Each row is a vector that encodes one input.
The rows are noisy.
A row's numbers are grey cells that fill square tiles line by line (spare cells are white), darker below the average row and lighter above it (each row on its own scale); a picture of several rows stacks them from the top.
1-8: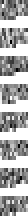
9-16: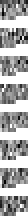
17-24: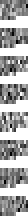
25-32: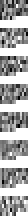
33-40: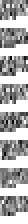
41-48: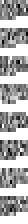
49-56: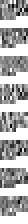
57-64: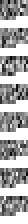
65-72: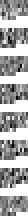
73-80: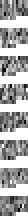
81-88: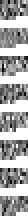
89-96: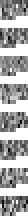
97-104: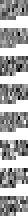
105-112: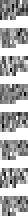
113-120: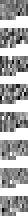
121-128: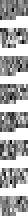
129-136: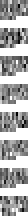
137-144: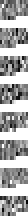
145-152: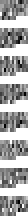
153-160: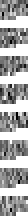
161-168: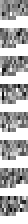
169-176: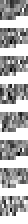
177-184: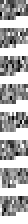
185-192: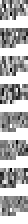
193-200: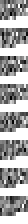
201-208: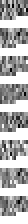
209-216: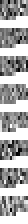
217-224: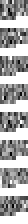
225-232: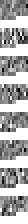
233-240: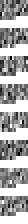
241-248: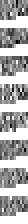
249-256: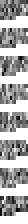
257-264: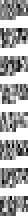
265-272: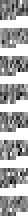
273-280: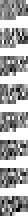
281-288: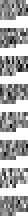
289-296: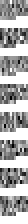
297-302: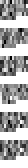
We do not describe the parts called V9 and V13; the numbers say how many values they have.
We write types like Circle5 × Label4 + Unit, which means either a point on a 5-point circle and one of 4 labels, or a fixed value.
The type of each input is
Circle18 + (Tree11 + V13) × V9.
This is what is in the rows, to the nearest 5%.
About 30% of them hold a point on an 18-point circle. The rest hold a value of V9, together with either a node of an 11-node tree, or a value of V13.
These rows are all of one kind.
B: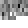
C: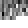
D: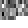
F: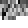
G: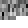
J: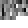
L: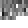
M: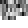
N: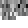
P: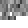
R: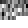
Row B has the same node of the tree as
C, D and G.
